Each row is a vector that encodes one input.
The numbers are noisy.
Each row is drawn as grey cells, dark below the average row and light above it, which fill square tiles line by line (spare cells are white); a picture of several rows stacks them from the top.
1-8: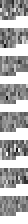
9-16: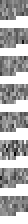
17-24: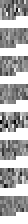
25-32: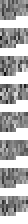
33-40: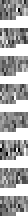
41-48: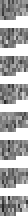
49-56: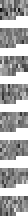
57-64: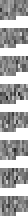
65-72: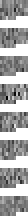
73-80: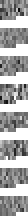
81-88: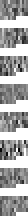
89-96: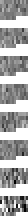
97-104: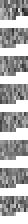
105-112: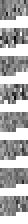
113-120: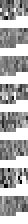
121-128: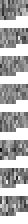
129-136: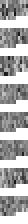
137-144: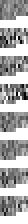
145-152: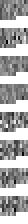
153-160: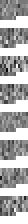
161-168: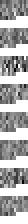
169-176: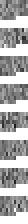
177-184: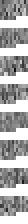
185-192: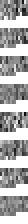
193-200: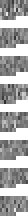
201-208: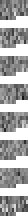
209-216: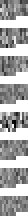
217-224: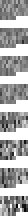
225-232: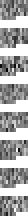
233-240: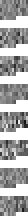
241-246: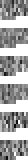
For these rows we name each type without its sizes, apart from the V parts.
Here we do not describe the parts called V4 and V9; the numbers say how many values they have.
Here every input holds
either a label, a true/false value, a value of V4 and a value of V9, or a point on a line.
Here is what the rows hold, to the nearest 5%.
About 70% of them hold a label, a true/false value, a value of V4 and a value of V9. The rest hold a point on a line.
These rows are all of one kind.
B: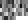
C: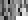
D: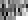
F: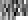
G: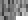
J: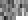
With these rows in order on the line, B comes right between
F and J.
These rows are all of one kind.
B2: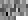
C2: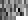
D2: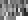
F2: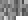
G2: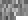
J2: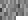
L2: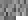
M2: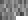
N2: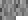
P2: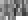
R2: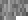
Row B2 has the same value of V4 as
D2, F2, N2 and R2.
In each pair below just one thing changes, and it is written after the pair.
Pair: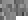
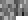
the value of V9
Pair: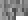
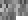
the label
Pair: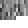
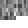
the true/false value
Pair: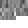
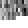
the true/false value
